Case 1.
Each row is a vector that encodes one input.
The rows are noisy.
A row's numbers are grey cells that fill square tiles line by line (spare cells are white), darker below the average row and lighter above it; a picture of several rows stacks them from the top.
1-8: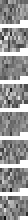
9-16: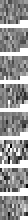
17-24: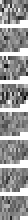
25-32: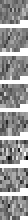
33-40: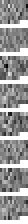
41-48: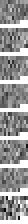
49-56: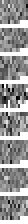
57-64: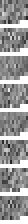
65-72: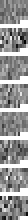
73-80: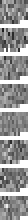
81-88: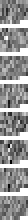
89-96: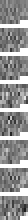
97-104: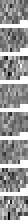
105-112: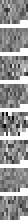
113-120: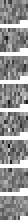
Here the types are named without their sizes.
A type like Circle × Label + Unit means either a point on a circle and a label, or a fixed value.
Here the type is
List(Line).
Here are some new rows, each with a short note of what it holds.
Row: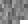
a list of one item
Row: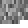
the empty list
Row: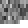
a list of two items
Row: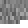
a list of one item
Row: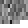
a list of one item
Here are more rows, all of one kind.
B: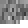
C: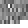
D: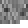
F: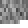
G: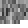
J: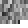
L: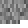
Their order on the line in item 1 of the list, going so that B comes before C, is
G, J, D, L, B, C, F.
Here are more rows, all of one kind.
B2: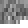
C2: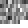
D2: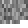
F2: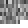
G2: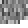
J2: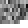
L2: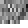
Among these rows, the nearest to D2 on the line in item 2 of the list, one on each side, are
J2 and L2.
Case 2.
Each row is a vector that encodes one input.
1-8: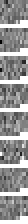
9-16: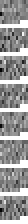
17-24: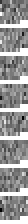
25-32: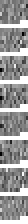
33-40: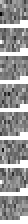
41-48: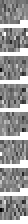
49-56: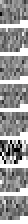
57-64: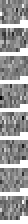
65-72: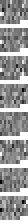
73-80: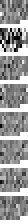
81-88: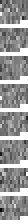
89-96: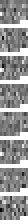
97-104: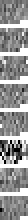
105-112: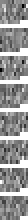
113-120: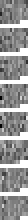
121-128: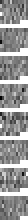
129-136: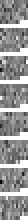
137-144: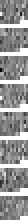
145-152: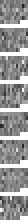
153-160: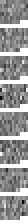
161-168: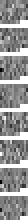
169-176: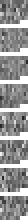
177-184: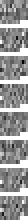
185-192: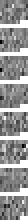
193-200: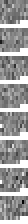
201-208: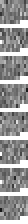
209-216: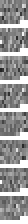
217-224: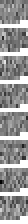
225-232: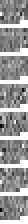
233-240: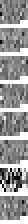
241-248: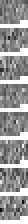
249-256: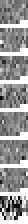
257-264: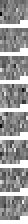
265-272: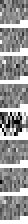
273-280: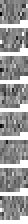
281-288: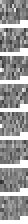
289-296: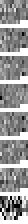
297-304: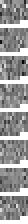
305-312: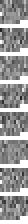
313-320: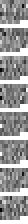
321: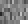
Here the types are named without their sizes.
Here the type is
Circle × Line × Line + Unit.
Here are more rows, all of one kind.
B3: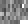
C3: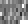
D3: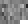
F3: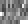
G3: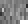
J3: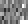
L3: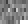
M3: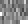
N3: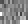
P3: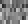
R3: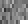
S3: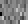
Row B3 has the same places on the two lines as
C3, F3 and J3.
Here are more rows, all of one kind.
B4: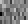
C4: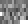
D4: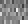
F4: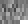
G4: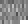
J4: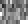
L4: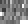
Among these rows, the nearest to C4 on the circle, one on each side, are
B4 and F4.
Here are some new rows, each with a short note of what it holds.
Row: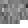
a point on a circle and a point on each of two lines
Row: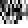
a fixed value
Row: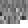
a point on a circle and a point on each of two lines
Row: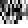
a fixed value
